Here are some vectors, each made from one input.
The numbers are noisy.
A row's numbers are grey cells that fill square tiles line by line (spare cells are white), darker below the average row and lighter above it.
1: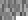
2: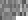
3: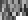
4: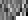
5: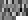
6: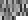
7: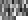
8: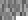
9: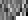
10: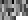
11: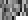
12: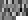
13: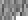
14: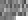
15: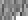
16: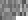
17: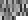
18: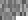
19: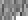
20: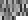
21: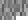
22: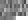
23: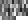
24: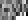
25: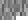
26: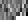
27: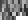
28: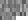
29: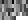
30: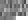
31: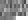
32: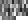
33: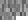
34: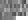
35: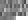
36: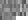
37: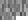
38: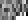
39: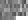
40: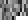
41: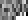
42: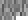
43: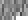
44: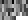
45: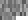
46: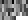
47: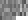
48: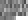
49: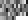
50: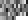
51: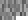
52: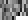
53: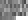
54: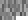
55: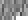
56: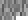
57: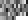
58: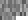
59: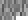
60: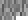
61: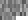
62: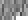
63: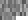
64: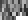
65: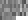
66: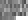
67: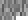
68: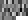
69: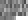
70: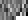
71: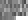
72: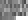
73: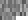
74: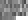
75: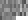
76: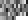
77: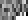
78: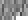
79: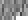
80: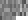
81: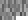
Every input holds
either a point on a 7-point line, or a point on a 9-point line.
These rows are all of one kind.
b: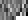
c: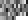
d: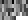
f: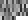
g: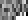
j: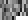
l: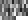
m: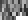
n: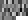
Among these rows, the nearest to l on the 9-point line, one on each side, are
d and m.
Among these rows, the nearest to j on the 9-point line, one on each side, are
b and f.
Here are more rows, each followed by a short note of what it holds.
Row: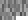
a point on a 7-point line
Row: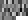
a point on a 9-point line
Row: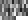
a point on a 9-point line
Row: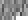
a point on a 7-point line
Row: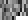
a point on a 9-point line
